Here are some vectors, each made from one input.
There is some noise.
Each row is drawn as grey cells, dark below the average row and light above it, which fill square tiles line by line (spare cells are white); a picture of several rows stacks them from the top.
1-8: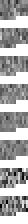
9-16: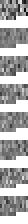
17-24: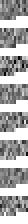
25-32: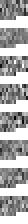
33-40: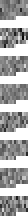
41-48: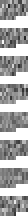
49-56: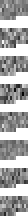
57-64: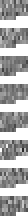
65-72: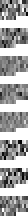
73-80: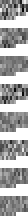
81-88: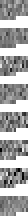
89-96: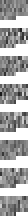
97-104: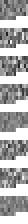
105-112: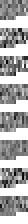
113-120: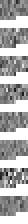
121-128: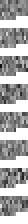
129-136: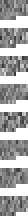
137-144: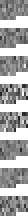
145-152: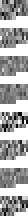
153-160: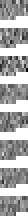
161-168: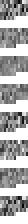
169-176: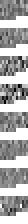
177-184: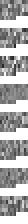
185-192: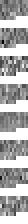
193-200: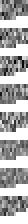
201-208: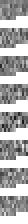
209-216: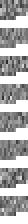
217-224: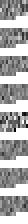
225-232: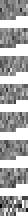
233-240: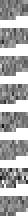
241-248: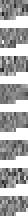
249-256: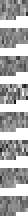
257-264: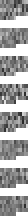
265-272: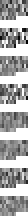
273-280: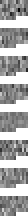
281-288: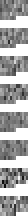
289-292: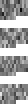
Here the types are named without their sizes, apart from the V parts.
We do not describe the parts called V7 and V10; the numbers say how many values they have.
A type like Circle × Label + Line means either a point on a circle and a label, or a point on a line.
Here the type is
(Circle × V10 + V7) × Tree × Tree.
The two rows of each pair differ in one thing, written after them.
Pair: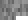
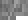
the value of V7
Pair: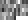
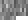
the value of V7
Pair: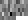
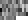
the value of V7
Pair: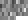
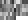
the node of one of the two trees
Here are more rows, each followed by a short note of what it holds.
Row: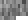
a node of each of two trees and a value of V7
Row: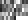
a node of each of two trees and a value of V7
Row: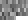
a node of each of two trees and a value of V7
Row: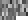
a point on a circle, a node of each of two trees and a value of V10
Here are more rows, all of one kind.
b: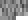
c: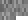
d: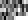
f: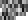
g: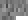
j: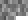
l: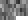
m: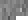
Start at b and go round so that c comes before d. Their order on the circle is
b, f, l, m, j, g, c, d.
